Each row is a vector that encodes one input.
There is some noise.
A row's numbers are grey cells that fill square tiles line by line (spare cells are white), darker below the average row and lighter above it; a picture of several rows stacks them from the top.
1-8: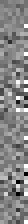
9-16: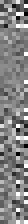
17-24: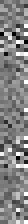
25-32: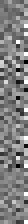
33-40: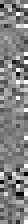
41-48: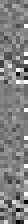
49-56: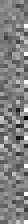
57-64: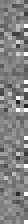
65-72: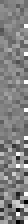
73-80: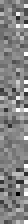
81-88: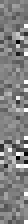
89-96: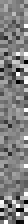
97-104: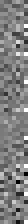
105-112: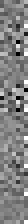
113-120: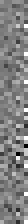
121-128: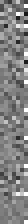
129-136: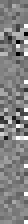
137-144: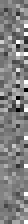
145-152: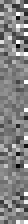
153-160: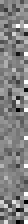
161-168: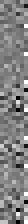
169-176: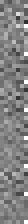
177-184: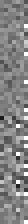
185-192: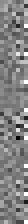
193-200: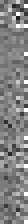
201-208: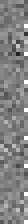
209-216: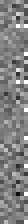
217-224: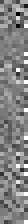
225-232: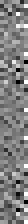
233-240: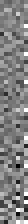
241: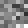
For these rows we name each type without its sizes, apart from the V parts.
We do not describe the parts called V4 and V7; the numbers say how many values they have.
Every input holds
a value of V4, together with either a point on a line and a true/false value, or a value of V7.
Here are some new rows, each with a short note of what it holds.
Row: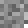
a value of V4 and a value of V7
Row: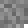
a point on a line, a true/false value and a value of V4
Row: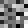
a value of V4 and a value of V7
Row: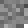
a point on a line, a true/false value and a value of V4
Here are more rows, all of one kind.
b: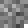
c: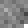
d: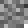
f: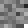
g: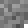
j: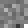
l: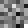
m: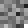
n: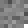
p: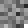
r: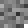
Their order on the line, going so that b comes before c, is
n, l, m, p, f, j, r, b, g, c, d.
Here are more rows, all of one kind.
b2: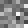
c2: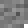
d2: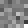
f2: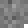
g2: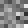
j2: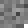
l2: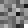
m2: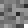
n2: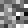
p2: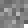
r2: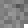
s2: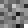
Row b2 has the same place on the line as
g2, j2 and l2.
